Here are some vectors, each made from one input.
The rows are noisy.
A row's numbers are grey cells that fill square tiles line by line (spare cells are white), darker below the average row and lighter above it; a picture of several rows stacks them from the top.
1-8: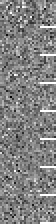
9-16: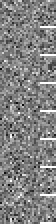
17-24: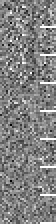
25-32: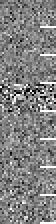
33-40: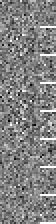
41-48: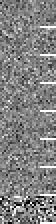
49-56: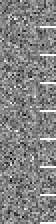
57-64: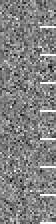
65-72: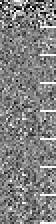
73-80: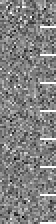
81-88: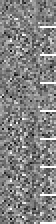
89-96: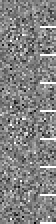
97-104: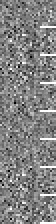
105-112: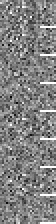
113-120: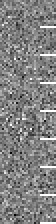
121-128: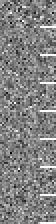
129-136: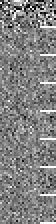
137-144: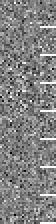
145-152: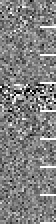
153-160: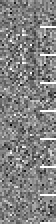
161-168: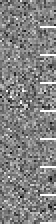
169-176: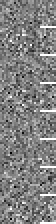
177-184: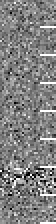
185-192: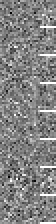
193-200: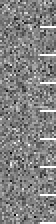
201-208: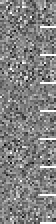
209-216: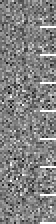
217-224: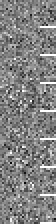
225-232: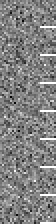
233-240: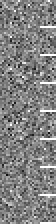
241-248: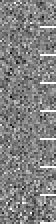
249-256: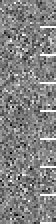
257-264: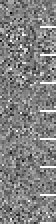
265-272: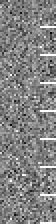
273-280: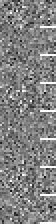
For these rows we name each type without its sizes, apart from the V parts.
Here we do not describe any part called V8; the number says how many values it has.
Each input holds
a list of items, each a true/false value and a value of V8.
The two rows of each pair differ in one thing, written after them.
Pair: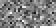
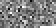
the true/false value in item 1 of the list
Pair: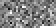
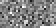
the true/false value in item 1 of the list
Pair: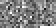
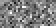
the true/false value in item 1 of the list
